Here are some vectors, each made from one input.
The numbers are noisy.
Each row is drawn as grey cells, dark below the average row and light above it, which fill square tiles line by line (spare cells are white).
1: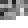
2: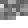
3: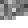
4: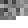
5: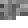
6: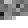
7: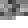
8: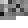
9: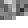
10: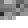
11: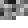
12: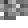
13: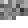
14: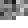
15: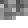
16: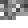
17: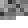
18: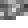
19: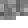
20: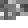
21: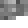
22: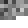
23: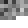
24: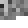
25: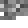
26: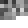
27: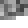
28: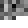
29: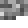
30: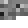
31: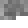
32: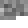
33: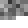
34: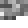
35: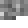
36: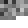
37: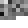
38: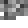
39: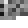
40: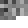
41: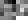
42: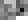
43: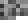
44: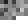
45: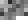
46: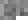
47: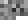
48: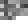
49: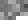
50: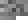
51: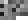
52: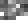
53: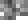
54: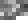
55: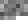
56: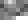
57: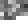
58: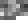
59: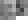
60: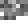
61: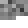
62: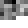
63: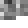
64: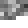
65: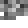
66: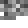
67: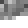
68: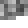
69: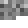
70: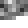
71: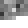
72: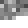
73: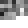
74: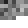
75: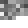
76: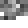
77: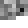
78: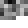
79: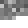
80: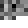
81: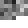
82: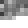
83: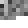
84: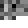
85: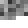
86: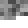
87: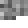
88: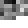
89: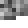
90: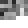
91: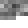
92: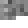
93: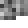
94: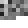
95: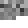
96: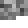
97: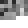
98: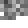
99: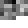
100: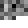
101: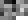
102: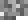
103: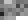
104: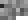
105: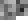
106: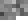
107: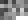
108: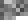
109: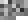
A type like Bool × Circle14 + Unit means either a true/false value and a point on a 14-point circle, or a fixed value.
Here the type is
List3(Line7).
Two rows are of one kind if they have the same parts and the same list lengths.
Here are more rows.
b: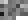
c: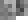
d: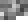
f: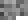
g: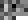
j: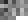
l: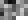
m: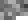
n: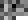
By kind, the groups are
b, c, f
d, m
g, n
j, l

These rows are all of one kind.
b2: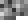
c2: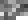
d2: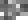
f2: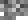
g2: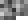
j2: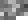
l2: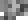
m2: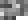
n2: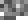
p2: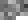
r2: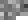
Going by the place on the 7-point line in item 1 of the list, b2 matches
g2 and n2.
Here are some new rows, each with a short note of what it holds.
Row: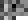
the empty list
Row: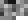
a list of one item
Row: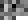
the empty list
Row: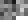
a list of one item
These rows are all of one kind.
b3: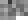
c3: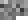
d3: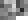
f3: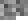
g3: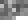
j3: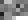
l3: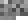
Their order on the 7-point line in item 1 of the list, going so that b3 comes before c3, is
b3, l3, c3, f3, d3, g3, j3.
